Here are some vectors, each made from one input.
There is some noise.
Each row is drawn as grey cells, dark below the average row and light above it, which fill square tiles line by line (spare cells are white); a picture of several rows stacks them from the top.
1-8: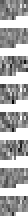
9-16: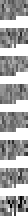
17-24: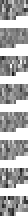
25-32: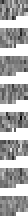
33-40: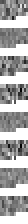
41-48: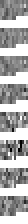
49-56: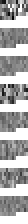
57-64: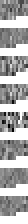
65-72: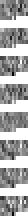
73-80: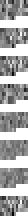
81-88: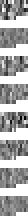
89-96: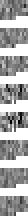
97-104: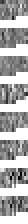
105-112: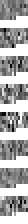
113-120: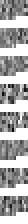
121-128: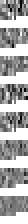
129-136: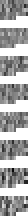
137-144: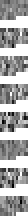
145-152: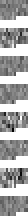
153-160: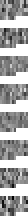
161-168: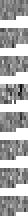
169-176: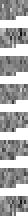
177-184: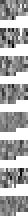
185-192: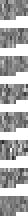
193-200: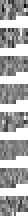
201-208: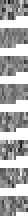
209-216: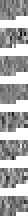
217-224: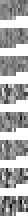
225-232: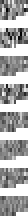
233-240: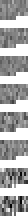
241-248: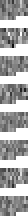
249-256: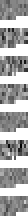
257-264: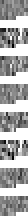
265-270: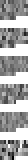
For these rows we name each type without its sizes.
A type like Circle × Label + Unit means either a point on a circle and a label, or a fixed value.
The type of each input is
List(Circle).
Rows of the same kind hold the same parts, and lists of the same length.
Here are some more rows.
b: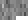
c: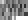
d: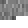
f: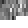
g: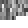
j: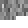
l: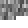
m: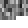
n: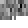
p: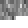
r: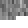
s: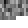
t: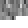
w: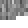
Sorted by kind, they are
b, c, f, g, j, r
d, l, n
m, s
p, t, w

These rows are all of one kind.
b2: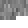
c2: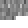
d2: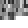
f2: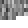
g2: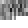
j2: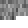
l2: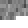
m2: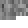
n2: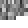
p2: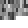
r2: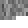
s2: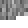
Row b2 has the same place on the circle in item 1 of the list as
j2, n2 and s2.
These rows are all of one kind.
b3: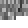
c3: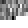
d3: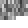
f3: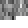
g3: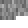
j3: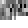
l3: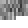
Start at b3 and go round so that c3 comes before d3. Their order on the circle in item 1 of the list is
b3, c3, g3, j3, d3, l3, f3.
